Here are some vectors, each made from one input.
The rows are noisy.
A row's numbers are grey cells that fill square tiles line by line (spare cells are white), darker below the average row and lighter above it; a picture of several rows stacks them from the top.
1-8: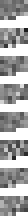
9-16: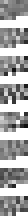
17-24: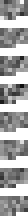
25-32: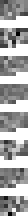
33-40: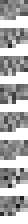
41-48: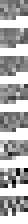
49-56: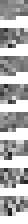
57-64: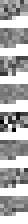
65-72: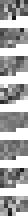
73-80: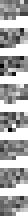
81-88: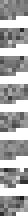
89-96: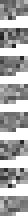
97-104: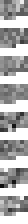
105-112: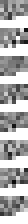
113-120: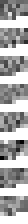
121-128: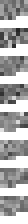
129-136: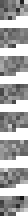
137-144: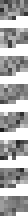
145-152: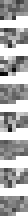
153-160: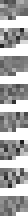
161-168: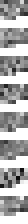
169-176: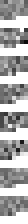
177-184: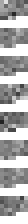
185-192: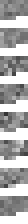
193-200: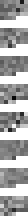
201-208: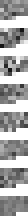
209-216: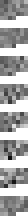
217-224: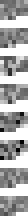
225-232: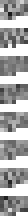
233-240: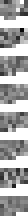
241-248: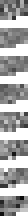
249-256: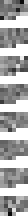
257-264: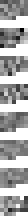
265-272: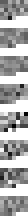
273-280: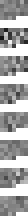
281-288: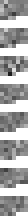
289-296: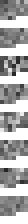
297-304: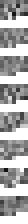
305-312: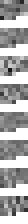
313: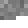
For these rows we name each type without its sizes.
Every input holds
either three true/false values, or a list of points on a line.
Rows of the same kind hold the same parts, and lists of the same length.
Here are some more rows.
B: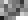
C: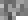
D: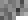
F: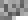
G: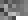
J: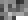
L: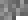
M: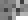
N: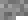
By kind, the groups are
B, C, D, G, J, N
F
L
M

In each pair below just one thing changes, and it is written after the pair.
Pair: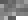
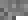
the place on the line in item 1 of the list
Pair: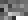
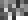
the place on the line in item 2 of the list
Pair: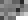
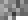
the place on the line in item 2 of the list
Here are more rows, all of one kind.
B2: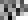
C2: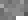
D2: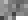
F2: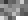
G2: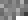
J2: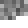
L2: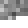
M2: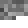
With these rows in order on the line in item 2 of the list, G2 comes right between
B2 and C2.
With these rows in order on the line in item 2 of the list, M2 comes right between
C2 and F2.
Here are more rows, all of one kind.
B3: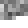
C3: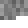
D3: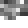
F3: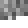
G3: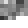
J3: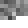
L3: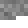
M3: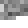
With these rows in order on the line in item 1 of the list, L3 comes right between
D3 and J3.
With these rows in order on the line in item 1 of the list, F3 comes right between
G3 and J3.
